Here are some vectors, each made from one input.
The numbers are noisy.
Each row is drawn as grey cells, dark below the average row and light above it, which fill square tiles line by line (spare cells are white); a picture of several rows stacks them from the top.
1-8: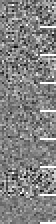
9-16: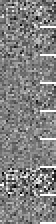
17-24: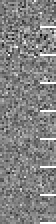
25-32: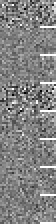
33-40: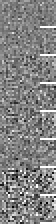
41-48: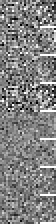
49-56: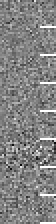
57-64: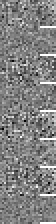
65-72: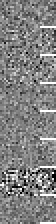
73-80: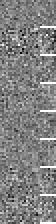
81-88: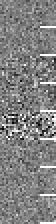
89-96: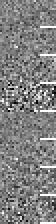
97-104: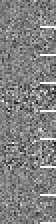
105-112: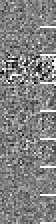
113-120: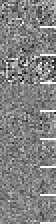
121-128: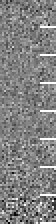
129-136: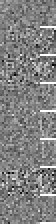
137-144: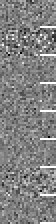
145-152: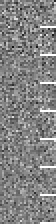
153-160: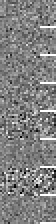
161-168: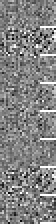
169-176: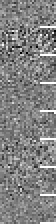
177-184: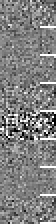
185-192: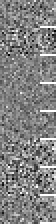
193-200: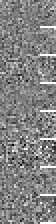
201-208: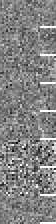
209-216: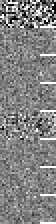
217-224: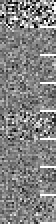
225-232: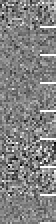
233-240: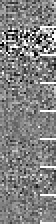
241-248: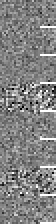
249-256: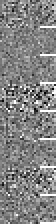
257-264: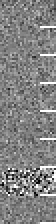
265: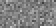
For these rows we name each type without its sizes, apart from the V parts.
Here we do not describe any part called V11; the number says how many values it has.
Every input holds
a value of V11, together with either a label, or a point on a line and a true/false value.
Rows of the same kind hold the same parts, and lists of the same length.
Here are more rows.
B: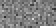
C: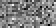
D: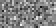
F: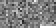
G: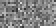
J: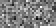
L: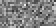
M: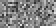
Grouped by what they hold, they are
B, C, G, J, L, M
D, F

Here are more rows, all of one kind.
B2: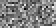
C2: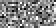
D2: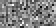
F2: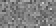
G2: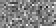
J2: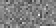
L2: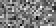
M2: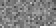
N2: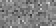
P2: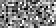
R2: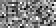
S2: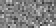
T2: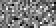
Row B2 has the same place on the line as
C2, J2, L2 and P2.
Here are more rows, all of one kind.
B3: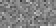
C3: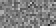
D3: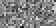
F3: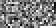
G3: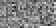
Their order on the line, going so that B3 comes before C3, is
G3, B3, D3, C3, F3.
